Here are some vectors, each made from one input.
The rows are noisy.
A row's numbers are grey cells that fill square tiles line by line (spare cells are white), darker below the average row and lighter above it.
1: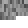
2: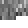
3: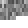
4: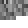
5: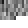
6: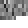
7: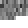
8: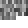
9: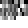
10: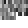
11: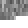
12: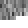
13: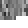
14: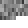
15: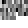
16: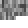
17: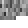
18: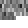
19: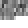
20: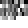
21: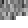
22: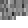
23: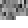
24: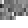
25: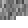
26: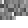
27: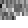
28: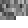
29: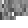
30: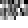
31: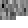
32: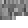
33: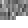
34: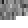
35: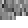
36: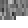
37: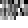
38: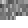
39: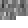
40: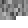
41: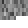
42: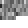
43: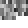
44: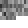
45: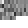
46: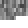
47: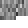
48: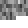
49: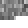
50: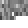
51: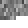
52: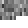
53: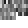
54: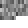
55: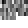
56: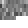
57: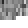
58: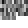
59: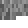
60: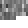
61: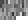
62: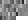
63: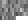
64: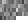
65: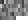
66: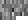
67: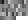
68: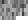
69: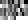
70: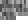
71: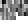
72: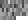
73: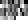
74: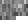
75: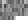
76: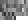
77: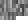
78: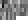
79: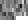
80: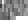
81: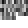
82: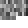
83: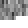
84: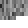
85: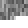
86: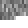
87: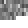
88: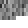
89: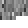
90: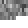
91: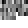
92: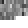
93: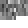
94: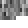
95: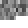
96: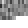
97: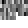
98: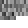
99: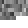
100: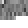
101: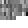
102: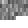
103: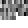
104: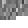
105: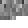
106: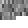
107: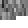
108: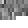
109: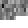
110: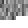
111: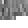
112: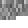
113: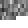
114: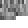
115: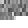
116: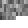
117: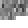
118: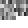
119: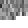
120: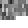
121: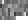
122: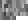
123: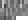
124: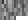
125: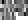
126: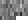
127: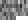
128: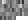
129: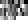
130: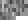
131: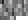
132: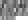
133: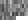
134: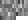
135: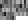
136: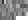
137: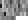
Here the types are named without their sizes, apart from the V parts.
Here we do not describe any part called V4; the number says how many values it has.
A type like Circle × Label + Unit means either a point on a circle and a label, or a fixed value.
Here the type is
List(Bool × V4).
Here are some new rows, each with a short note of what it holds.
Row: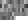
a list of three items
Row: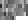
a list of two items
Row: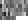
a list of two items
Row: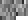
a list of three items
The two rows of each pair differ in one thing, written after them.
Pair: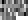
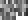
the true/false value in item 1 of the list
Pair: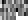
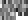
the true/false value in item 1 of the list
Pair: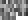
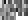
the value of V4 in item 1 of the list
